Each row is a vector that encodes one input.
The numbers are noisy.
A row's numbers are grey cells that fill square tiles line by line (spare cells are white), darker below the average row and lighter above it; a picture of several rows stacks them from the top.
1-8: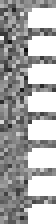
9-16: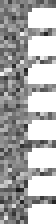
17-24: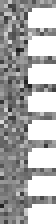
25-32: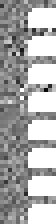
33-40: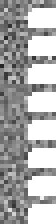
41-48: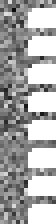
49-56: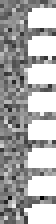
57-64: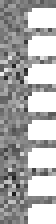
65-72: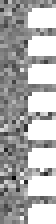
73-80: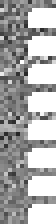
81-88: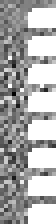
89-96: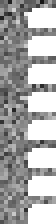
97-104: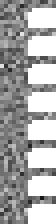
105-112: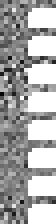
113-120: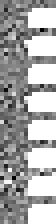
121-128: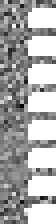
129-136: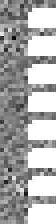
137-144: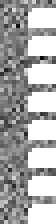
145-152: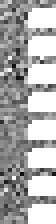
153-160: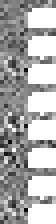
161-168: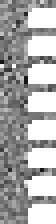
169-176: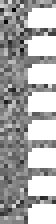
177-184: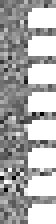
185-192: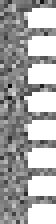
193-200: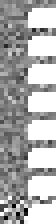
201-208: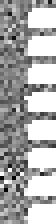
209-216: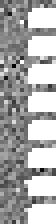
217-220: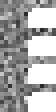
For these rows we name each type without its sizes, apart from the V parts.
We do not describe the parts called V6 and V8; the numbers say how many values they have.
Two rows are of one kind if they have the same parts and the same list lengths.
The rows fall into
3 kinds.
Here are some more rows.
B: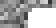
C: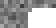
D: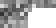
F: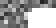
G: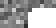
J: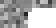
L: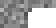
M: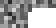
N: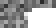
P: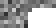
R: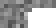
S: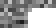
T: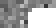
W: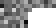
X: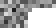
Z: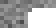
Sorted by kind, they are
B, C, J, M
D, G, L, P, T, W
F, N, R, S, X, Z

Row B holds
a value of V8.
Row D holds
a point on a line.
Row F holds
a point on a circle and a value of V6.
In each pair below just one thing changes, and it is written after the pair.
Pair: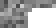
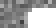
the value of V6
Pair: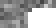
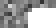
the value of V6
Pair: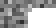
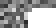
the place on the circle
